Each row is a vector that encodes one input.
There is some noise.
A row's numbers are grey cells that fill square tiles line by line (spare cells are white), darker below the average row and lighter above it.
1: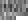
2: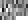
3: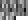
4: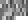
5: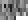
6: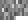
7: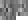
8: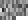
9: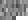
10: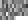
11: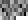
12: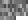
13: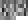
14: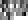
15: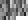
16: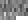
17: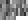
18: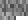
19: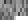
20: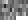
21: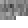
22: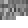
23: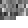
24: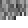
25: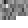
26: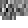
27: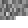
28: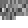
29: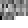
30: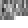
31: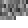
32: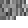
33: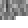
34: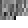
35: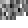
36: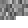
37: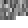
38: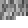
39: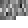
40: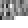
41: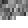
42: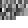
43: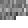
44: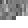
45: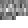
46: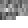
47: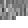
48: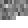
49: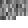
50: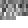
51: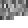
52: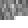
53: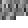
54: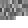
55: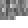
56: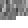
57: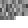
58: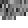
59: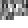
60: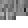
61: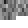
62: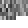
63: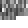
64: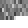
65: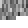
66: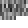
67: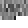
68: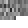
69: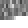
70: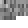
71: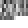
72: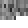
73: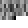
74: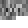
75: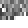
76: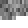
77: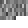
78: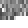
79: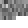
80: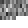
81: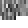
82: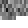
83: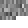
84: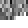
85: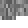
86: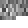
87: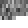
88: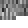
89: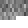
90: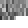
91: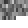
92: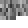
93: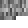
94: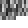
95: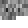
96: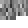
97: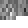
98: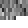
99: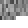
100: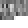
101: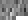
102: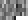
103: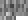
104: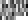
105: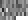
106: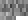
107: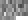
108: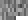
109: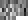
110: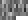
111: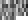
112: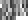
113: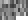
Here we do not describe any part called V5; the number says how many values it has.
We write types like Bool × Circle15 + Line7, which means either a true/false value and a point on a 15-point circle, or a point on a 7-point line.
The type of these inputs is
Bool × Circle10 × V5.
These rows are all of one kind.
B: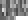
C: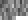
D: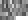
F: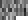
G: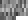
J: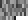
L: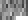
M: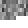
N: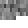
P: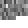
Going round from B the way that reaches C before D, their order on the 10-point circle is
B, G, J, F, N, L, M, P, C, D.
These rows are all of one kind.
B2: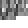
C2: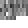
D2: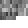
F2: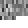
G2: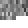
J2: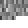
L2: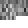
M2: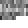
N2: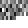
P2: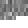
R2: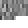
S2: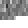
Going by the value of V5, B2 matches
C2, D2, G2 and L2.
